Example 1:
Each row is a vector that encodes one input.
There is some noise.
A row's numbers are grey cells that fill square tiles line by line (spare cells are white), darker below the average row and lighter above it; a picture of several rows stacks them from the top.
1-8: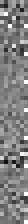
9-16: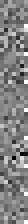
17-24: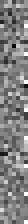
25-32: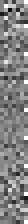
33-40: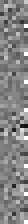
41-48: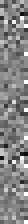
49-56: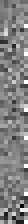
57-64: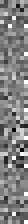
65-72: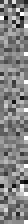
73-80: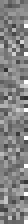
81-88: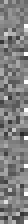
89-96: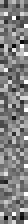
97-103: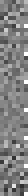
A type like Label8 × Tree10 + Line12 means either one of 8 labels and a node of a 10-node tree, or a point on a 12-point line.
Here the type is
Line7 + Line11.
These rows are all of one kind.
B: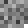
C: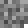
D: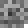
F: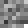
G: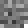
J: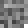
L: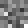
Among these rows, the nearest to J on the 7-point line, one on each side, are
G and L.
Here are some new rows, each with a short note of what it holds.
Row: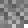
a point on an 11-point line
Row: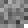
a point on a 7-point line
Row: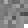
a point on an 11-point line
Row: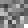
a point on an 11-point line
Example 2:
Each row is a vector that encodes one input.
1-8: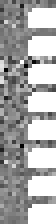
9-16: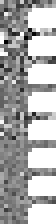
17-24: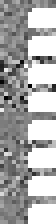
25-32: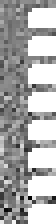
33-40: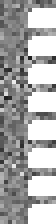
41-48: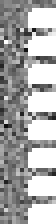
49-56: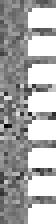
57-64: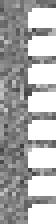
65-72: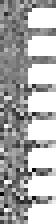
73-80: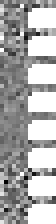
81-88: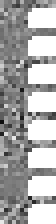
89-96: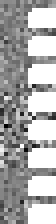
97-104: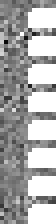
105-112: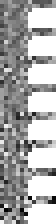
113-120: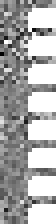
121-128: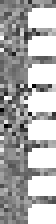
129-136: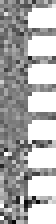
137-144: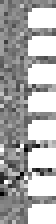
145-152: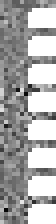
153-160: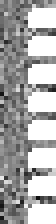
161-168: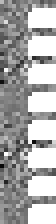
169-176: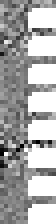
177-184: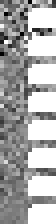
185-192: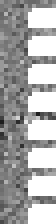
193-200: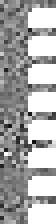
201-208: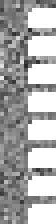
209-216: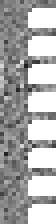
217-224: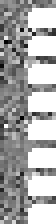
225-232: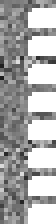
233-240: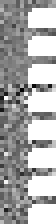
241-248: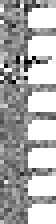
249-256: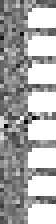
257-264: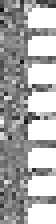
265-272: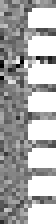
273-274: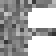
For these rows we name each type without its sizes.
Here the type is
Bool × Bool × Bool + Tree + Unit.
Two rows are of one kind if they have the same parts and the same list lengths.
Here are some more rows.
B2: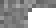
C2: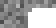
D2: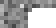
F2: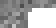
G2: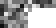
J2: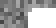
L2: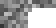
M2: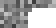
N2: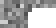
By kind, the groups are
B2, D2, G2, L2, M2
C2, F2, J2
N2

